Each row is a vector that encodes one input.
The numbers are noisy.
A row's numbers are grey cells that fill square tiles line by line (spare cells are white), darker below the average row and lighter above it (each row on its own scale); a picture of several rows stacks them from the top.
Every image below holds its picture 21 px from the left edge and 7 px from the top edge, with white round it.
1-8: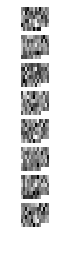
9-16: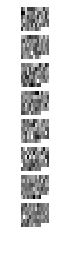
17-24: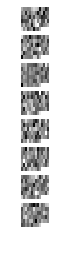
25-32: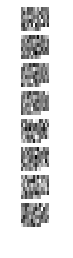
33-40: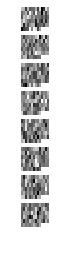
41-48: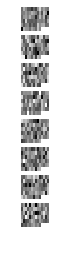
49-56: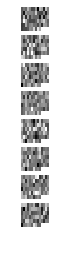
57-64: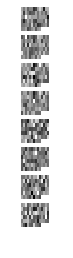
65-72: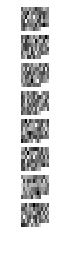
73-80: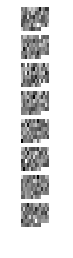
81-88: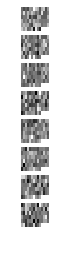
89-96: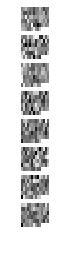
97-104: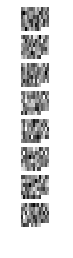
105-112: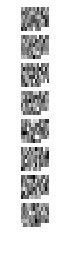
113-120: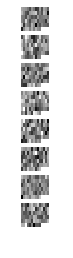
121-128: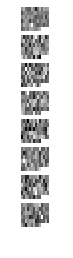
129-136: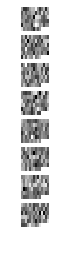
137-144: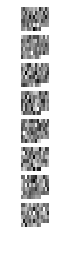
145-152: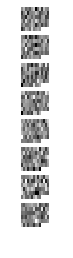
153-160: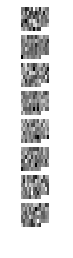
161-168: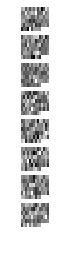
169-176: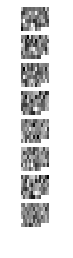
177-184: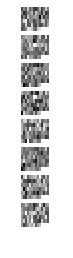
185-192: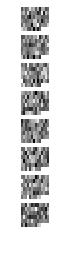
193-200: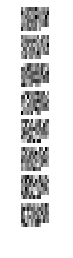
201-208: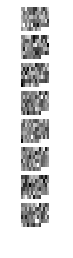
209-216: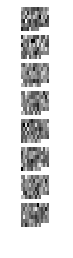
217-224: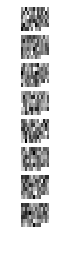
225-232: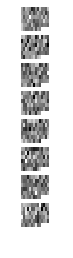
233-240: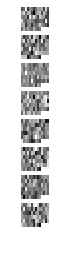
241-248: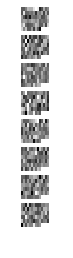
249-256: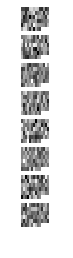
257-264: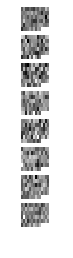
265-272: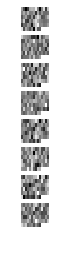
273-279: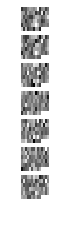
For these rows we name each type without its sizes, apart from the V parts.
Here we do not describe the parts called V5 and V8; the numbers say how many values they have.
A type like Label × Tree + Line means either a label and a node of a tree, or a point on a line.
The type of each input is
Label × Label + (Tree + V5) × V8.
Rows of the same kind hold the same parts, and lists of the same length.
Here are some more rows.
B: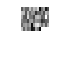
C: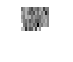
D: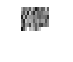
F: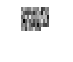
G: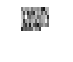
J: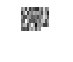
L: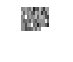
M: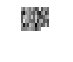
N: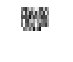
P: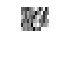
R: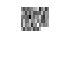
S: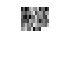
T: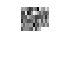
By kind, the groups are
B, N, P, R, S
C, F, G, L
D, J, M, T

